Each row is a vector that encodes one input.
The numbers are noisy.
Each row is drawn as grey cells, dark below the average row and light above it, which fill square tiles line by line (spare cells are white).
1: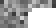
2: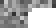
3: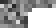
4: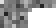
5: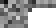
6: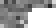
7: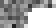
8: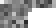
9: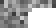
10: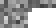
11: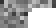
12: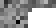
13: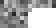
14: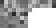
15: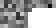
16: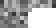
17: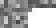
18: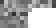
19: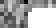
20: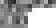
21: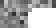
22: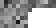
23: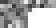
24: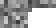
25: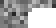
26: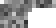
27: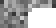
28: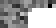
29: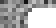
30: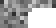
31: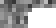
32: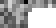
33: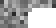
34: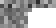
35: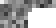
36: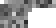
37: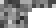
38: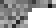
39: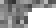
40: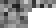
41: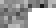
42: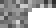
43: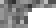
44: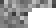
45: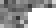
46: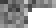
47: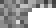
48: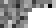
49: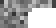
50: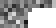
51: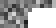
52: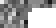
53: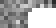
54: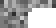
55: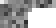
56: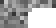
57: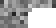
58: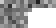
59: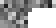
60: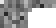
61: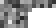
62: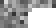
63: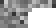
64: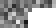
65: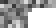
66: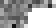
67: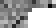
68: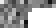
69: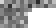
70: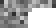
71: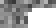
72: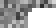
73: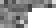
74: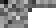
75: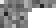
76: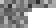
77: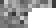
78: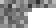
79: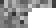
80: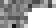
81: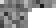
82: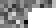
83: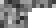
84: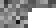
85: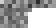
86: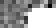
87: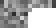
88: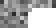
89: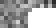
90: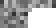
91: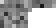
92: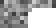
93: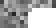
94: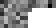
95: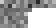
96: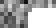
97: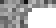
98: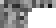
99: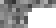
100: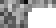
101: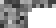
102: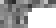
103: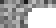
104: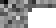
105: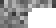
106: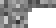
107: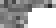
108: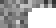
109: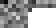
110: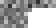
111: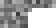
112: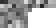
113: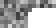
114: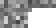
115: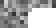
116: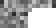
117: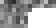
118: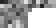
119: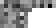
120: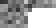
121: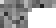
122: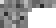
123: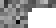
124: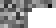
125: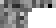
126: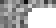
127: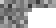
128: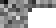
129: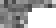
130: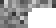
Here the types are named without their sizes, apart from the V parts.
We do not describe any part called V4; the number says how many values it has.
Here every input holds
either two labels, or a value of V4.
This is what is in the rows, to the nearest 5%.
About 65% of them hold two labels. The rest hold a value of V4.
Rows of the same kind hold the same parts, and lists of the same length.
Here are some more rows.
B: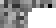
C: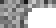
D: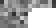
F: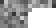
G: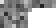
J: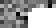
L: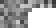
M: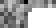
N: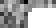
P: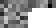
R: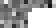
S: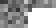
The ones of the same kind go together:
B, G, J, P, R, S
C, D, F, L, M, N

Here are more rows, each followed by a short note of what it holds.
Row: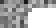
a value of V4
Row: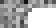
a value of V4
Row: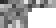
two labels
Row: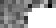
two labels
